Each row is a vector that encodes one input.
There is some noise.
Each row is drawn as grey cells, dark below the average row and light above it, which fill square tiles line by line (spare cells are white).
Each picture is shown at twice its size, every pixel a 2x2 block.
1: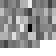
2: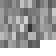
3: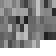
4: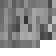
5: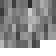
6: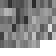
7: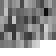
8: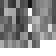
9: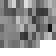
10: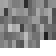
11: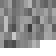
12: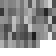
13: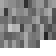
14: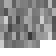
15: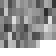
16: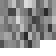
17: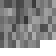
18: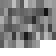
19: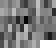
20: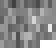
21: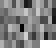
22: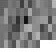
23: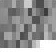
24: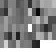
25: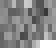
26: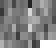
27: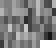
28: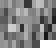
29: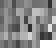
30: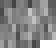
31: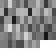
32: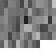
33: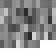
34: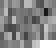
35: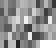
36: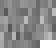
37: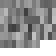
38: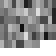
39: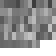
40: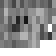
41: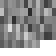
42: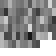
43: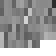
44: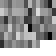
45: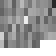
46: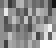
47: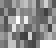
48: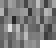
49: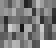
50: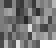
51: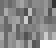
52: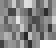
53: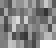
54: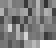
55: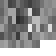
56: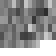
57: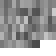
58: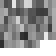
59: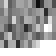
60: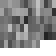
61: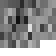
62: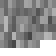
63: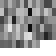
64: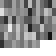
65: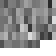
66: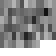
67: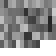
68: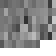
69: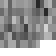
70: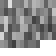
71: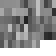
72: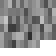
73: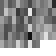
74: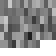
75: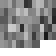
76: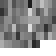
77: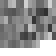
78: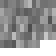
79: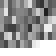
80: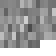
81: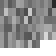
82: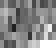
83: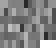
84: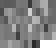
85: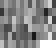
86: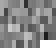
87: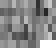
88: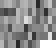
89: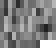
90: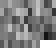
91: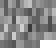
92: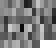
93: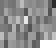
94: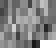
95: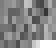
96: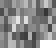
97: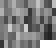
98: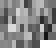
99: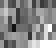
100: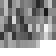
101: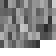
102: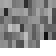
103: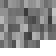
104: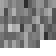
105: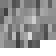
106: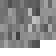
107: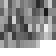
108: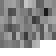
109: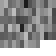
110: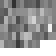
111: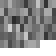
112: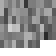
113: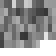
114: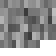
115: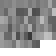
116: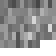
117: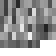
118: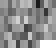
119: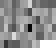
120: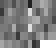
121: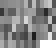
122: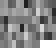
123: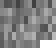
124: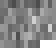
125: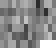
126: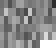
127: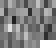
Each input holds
a point on each of two 4-point lines.
